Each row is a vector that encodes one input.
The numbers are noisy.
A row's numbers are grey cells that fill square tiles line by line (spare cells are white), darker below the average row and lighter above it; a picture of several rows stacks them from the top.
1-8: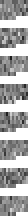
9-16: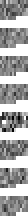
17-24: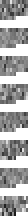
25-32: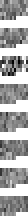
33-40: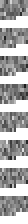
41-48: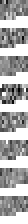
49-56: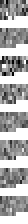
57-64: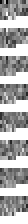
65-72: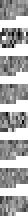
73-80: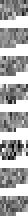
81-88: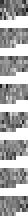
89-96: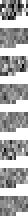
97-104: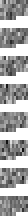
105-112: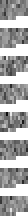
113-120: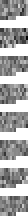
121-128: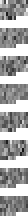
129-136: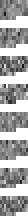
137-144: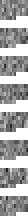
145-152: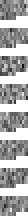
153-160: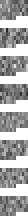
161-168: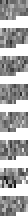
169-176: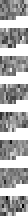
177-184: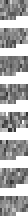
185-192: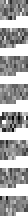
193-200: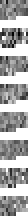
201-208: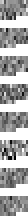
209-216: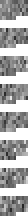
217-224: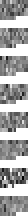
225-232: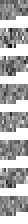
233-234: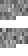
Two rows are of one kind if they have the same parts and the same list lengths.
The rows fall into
3 kinds.
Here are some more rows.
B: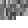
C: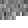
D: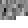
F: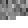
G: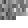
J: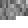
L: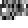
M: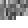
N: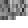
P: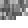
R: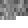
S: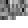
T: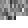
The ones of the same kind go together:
B, G, M, N, P, S
C, D, F, J, R, T
L

